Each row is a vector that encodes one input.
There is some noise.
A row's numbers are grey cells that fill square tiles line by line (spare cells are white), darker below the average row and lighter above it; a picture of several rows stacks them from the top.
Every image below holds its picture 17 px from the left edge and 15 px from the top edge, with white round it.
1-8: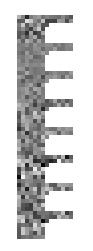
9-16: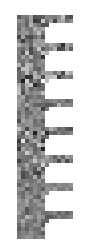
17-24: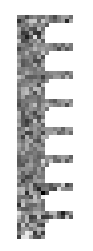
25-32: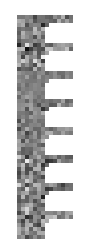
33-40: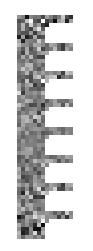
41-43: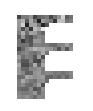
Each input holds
a list of up to two points on a 5-point line.
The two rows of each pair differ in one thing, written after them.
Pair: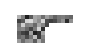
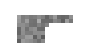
the place on the 5-point line in item 1 of the list
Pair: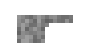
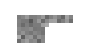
the place on the 5-point line in item 1 of the list
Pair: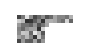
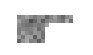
the place on the 5-point line in item 1 of the list
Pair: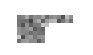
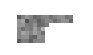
the place on the 5-point line in item 1 of the list
